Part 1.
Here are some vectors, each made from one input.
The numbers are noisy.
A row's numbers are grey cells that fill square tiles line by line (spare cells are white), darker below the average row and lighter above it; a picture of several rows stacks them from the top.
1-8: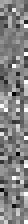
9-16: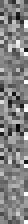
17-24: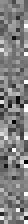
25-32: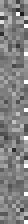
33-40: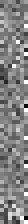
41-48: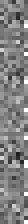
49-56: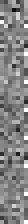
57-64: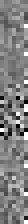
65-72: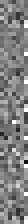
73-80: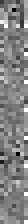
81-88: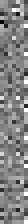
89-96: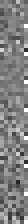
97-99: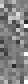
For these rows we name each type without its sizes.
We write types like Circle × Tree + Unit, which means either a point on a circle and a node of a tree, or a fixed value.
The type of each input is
Label × Line × Line.
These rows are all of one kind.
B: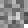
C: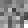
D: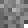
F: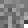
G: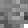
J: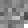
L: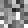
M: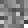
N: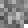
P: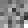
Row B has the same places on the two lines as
C, J, L and P.
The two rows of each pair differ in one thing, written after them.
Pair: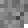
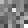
the label
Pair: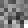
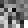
the label
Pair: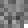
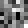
the label
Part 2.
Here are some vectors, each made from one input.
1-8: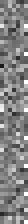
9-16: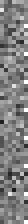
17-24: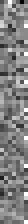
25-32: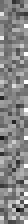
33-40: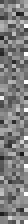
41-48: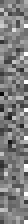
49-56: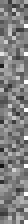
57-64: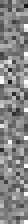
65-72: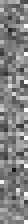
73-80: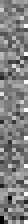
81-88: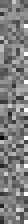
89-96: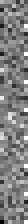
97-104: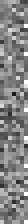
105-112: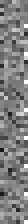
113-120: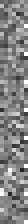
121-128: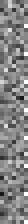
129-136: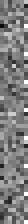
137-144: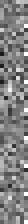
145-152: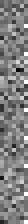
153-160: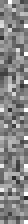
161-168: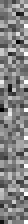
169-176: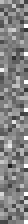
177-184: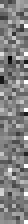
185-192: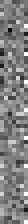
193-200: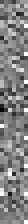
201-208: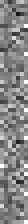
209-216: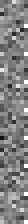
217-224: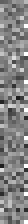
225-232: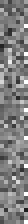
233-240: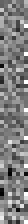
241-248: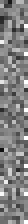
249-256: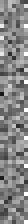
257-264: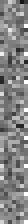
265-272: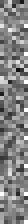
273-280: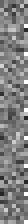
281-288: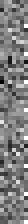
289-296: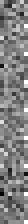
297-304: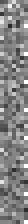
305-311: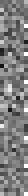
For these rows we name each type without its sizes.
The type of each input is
(Bool × Bool × Bool × Bool + Unit) × Line × Line.
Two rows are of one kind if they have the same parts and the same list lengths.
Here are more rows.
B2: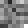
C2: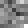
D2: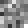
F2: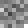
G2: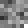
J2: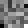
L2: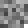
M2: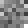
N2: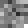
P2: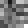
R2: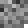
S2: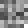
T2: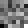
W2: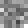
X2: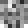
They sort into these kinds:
B2, C2, D2, F2, J2, L2, M2, N2, P2, R2, T2, W2, X2
G2, S2

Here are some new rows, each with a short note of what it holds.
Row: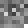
a point on each of two lines and four true/false values
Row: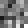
a point on each of two lines
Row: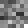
a point on each of two lines
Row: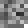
a point on each of two lines
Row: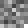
a point on each of two lines and four true/false values
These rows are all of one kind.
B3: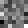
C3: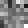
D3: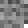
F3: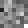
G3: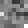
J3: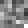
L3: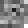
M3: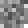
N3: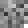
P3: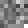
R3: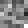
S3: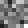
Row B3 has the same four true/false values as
G3, J3 and R3.
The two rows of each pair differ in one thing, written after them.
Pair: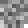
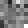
one of the four true/false values
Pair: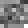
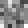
one of the four true/false values
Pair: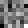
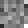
the place on one of the two lines
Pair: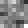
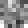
the place on one of the two lines
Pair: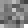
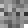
one of the four true/false values
